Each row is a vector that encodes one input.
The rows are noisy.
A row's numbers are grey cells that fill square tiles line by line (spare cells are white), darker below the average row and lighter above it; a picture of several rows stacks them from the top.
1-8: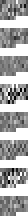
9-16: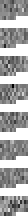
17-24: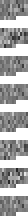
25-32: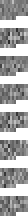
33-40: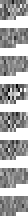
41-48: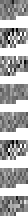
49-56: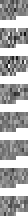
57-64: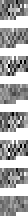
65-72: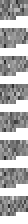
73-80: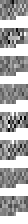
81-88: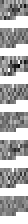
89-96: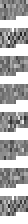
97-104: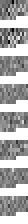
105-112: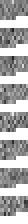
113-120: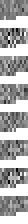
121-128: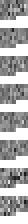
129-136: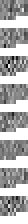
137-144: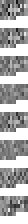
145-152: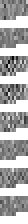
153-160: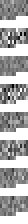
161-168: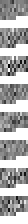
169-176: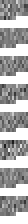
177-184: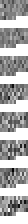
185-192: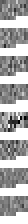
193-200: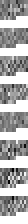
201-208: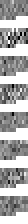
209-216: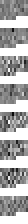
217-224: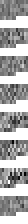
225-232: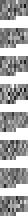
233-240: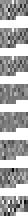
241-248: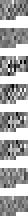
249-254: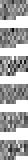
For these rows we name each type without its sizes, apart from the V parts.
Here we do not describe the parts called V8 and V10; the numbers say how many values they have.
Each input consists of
a point on a line, a value of V8 and a value of V10, together with either a fixed value, or a node of a tree.
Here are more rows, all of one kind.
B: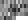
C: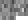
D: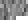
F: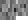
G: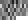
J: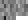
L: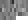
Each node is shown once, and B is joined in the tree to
G.
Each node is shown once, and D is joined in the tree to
J.
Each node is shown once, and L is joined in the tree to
C and F.
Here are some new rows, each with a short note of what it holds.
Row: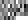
a point on a line, a node of a tree, a value of V8 and a value of V10
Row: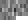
a point on a line, a node of a tree, a value of V8 and a value of V10
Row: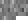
a point on a line, a value of V8 and a value of V10
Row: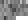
a point on a line, a node of a tree, a value of V8 and a value of V10
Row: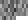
a point on a line, a node of a tree, a value of V8 and a value of V10
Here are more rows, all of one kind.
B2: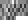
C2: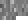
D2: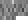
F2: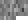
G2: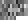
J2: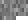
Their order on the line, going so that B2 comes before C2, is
J2, D2, G2, B2, F2, C2.
